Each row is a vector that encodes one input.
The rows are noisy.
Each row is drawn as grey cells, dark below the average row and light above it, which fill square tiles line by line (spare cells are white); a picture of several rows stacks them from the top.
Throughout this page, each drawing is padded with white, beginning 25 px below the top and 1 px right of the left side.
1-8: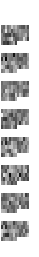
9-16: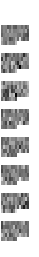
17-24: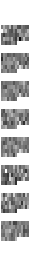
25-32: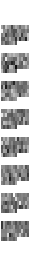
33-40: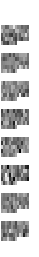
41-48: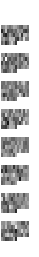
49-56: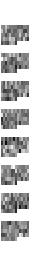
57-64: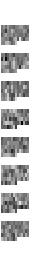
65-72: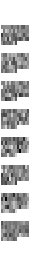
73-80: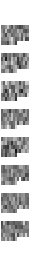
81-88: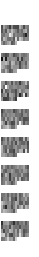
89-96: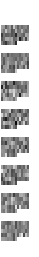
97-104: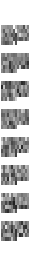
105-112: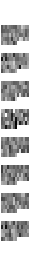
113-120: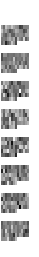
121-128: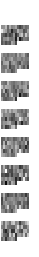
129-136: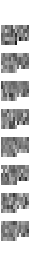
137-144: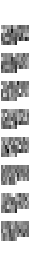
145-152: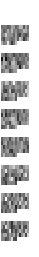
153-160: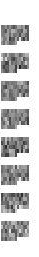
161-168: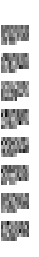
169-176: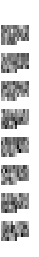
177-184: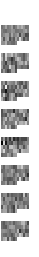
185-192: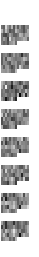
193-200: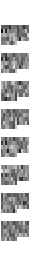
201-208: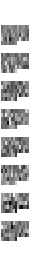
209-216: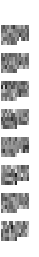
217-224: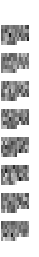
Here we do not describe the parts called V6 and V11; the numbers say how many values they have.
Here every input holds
either one of 5 labels and four true/false values, or a value of V6 and a value of V11.
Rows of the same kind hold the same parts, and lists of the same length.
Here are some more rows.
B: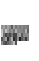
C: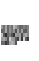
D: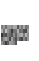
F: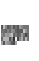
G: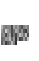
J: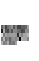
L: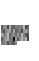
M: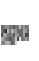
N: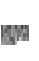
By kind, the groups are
B, C, D, G
F, J, L, M, N

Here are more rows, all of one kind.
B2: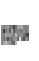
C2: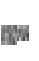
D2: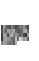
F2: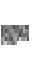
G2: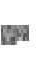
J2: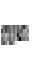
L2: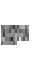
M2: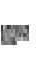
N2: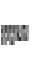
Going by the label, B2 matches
C2, F2 and L2.
